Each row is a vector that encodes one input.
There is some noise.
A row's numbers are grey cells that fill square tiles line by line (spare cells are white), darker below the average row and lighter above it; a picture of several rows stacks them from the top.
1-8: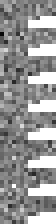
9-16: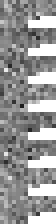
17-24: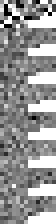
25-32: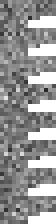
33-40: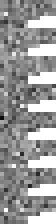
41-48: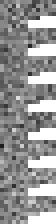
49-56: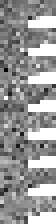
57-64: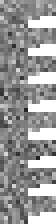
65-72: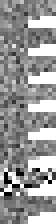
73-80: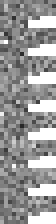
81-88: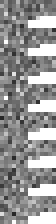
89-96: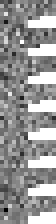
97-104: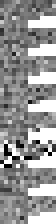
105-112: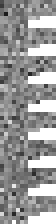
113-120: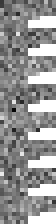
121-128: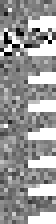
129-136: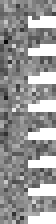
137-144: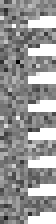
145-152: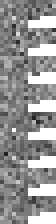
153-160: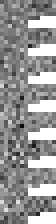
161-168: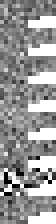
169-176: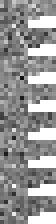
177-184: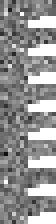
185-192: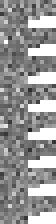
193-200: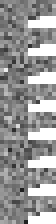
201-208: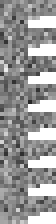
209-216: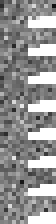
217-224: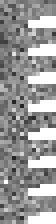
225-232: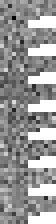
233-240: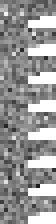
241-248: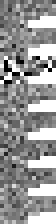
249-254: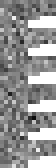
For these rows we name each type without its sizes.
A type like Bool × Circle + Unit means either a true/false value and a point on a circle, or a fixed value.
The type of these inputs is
Bool × Bool × Bool × Circle + Unit.
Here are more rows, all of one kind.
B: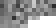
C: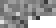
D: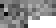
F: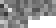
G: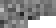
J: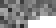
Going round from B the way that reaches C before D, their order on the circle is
B, J, C, D, F, G.
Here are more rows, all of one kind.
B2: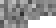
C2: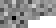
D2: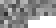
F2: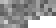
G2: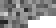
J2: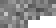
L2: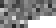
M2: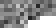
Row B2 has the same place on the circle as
D2 and L2.
